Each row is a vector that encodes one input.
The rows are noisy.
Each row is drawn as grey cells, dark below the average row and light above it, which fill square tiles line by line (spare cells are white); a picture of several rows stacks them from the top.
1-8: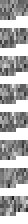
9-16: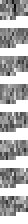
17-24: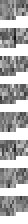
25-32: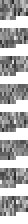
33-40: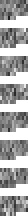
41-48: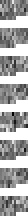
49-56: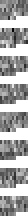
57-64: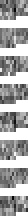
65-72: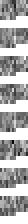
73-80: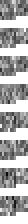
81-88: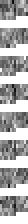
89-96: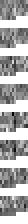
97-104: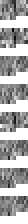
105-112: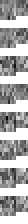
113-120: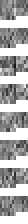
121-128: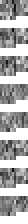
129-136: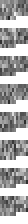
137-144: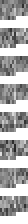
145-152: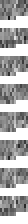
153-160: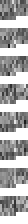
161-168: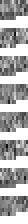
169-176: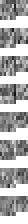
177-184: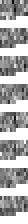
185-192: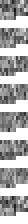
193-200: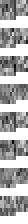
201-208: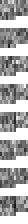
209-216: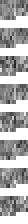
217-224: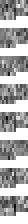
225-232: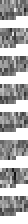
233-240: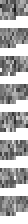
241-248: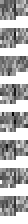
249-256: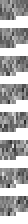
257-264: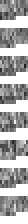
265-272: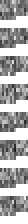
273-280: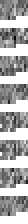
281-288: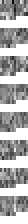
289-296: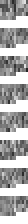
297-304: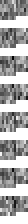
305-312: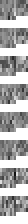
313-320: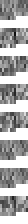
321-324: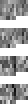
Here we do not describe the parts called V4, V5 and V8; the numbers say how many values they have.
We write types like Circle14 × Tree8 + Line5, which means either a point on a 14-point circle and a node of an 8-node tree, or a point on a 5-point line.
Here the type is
Label10 × (Line7 + V4) + (Line6 + V5) × V8.
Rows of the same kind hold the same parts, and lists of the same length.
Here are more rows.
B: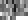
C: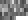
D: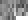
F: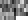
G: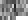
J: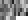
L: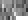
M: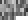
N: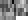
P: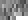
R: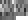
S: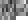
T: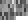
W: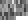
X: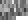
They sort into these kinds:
B, G, S
C, M, R, T, W, X
D, L, P
F, J, N

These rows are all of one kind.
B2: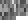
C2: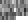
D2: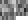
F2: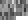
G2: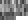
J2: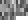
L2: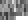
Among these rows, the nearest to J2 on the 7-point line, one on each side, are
B2 and D2.
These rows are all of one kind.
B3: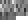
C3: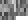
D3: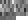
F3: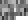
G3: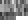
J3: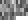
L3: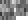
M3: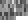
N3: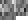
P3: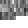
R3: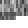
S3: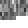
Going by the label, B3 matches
D3 and N3.
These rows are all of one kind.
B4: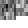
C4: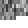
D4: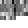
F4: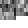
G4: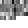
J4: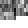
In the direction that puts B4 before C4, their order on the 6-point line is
J4, B4, C4, D4, F4, G4.
